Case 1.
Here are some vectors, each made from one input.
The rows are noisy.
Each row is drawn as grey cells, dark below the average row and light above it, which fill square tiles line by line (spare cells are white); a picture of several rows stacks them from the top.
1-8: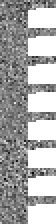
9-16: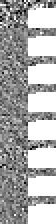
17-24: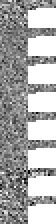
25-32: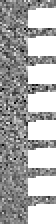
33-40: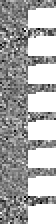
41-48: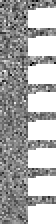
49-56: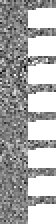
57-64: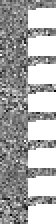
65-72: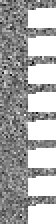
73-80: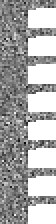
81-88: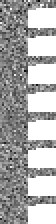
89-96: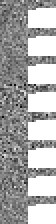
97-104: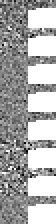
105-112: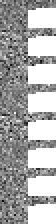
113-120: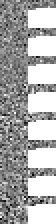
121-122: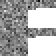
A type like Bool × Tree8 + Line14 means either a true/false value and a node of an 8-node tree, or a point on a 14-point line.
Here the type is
Line6 + Line7 + Tree7.
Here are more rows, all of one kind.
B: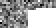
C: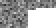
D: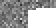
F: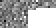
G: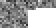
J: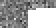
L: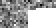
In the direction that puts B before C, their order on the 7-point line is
D, J, G, B, C, L, F.
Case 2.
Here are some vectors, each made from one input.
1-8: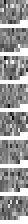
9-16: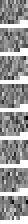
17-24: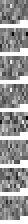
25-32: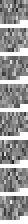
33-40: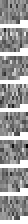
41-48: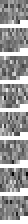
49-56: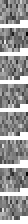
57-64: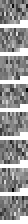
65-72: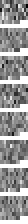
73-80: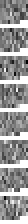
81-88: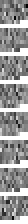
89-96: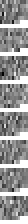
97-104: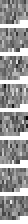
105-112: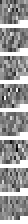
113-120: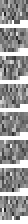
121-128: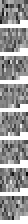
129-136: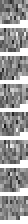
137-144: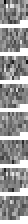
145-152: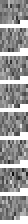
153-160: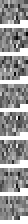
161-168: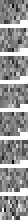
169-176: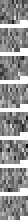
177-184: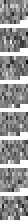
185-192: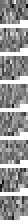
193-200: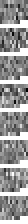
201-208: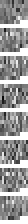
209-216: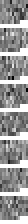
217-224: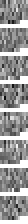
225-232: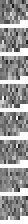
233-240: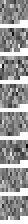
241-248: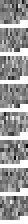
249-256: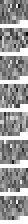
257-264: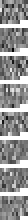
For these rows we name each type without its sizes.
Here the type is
Bool × Bool × Bool × Bool × Tree × (Tree + Unit).
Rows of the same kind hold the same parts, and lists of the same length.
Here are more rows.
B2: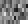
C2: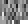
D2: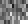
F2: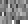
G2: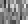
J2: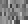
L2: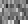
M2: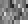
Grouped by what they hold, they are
B2, D2, G2, M2
C2, F2, J2, L2

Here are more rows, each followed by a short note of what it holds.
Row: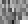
a node of each of two trees and four true/false values
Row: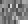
a node of each of two trees and four true/false values
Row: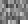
a node of a tree and four true/false values
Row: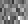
a node of each of two trees and four true/false values
